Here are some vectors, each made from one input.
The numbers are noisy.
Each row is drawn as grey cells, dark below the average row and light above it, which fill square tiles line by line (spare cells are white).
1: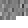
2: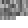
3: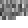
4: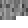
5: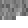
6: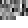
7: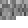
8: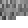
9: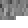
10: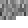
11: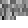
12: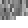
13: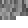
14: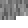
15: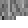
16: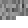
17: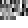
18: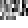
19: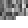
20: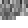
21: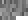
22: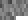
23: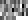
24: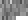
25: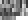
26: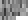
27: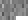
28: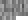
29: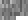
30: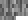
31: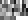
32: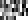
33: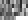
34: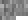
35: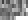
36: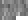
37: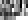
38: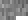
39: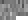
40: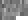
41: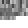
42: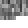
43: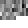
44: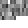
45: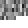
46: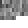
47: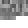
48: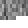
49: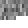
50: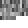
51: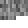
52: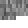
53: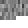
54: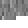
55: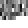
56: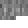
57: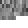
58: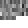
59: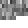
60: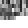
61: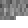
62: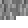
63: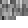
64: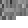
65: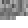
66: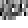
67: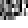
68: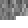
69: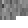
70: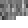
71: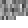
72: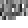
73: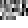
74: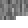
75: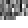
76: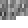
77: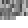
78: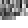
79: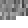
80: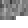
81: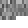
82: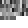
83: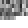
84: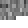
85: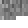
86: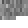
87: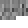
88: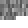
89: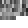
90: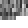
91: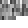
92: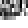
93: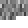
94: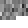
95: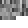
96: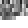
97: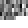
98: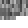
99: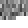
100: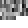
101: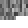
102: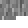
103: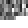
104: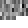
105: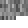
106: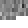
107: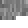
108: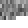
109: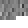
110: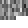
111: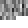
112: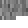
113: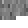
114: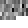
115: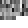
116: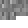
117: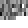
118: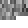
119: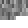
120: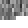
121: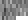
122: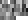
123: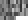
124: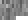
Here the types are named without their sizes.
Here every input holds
a point on a line, together with either a label, or four true/false values.
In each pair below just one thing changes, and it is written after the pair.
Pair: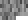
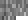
the label
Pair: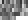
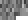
the place on the line
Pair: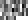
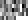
the label
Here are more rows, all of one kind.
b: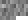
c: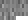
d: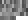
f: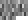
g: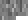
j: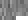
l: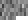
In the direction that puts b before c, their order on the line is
b, c, g, j, d, l, f.
